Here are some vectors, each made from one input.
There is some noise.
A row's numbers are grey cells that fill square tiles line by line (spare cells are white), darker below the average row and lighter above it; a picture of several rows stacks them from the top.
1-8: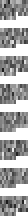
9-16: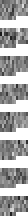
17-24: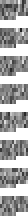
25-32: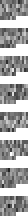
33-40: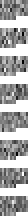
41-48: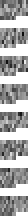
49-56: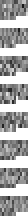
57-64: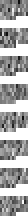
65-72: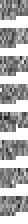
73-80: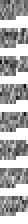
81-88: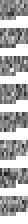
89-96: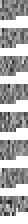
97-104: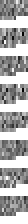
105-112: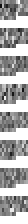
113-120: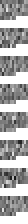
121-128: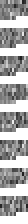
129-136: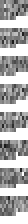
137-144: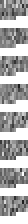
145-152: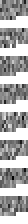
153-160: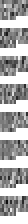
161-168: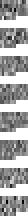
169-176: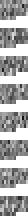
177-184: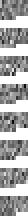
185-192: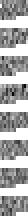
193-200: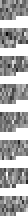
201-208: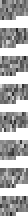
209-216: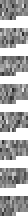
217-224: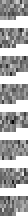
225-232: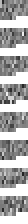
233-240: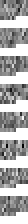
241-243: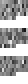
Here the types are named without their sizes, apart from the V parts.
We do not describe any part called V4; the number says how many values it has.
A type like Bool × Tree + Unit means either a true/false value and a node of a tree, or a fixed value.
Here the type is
Label × (Label + Tree × (Tree + V4)).
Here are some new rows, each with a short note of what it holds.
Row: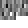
two labels
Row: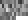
a label, a node of a tree and a value of V4
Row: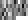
two labels
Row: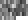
a label, a node of a tree and a value of V4
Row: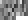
two labels
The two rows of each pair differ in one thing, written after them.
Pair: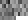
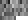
the value of V4
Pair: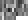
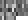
the value of V4
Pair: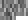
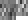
the label
